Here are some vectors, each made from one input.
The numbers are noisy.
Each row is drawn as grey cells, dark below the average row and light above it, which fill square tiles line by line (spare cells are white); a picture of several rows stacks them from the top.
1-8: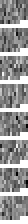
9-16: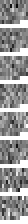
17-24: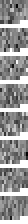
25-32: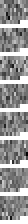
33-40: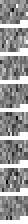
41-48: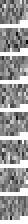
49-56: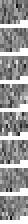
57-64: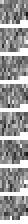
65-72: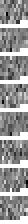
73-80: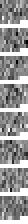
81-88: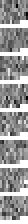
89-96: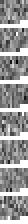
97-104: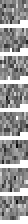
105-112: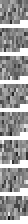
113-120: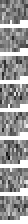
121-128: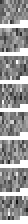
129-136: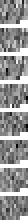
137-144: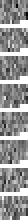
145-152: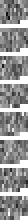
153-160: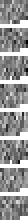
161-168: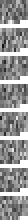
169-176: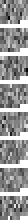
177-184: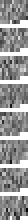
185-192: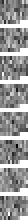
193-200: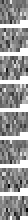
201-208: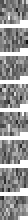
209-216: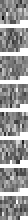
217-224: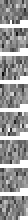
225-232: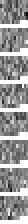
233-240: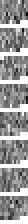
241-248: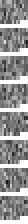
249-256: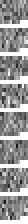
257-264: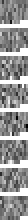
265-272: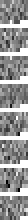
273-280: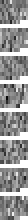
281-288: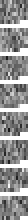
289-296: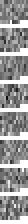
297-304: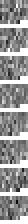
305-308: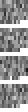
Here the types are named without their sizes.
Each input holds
two labels, together with either a label, or a point on a line.
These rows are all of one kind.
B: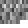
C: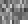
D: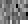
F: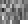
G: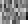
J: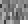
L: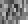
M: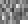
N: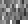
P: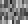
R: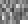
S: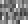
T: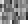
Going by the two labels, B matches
C, F, M and R.
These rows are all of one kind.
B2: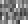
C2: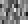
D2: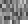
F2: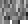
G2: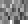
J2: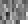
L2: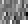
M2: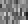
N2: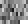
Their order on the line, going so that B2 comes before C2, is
G2, L2, F2, D2, M2, B2, N2, C2, J2.
